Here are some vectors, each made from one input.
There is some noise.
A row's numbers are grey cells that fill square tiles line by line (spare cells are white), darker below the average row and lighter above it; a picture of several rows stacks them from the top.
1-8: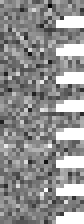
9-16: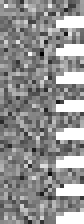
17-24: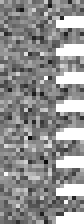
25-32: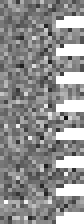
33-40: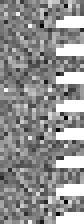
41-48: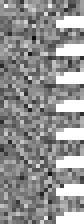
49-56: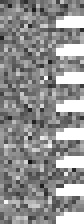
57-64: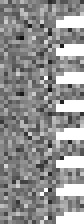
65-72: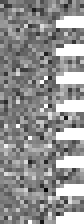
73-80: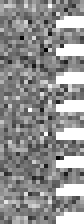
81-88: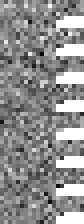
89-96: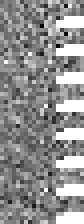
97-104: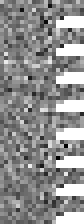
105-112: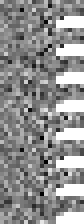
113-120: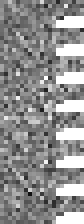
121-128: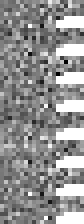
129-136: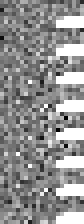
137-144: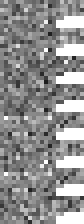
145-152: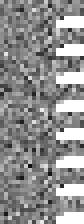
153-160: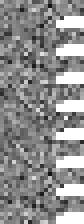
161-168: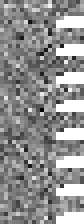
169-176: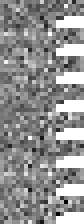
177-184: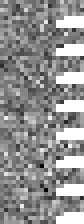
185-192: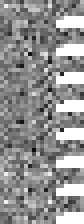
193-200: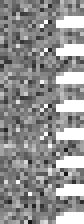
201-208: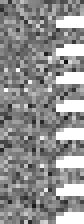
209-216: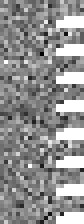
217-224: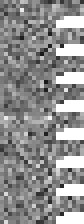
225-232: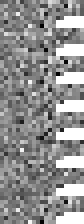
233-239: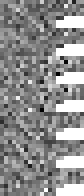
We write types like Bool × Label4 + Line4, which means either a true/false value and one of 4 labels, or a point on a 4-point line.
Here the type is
Label7 × Label7 × (Label8 + Line4 × Line6).
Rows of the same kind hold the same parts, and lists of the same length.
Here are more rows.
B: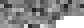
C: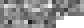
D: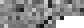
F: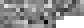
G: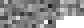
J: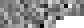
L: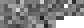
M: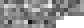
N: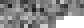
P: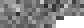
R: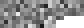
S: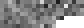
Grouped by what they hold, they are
B, D, F, J, M, N, P, R, S
C, G, L

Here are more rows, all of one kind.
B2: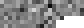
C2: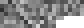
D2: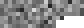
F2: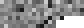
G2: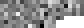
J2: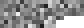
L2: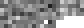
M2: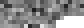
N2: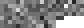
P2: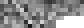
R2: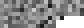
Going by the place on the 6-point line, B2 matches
C2, G2 and M2.
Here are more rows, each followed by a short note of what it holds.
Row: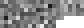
two labels (each one of 7), a point on a 4-point line and a point on a 6-point line
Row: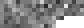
two labels (each one of 7) and one of 8 labels
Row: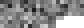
two labels (each one of 7) and one of 8 labels
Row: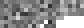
two labels (each one of 7) and one of 8 labels
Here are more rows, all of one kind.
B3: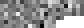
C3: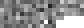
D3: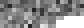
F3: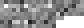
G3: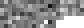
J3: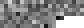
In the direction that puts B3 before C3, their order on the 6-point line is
G3, B3, F3, D3, C3, J3.
